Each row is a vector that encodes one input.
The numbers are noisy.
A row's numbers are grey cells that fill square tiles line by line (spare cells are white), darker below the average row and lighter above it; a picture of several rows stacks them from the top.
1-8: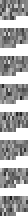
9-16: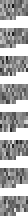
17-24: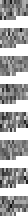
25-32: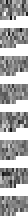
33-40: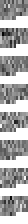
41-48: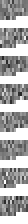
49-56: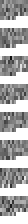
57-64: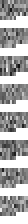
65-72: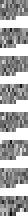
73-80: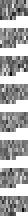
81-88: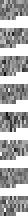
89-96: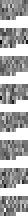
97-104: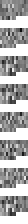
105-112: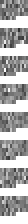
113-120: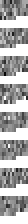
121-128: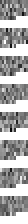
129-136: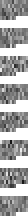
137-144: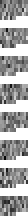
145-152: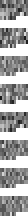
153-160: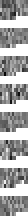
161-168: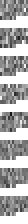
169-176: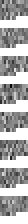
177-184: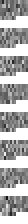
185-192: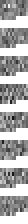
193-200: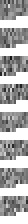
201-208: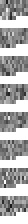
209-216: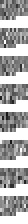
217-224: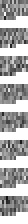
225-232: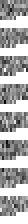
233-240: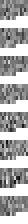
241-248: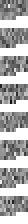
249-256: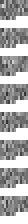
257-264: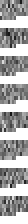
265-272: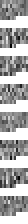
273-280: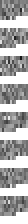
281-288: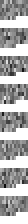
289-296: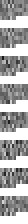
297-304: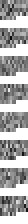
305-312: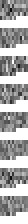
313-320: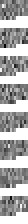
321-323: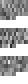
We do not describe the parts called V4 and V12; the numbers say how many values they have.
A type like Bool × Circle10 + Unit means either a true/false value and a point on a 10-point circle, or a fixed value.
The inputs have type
Bool × (Line10 + V4) + Label6 × Label6 + V12.
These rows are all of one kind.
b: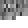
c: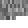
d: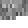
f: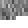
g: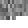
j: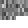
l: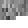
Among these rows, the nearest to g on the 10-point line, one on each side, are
c and d.
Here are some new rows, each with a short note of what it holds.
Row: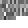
a value of V12
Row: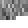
a point on a 10-point line and a true/false value
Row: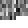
two labels (each one of 6)
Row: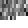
two labels (each one of 6)
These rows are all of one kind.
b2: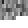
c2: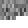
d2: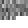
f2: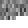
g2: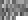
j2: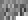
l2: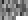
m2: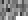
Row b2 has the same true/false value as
l2 and m2.
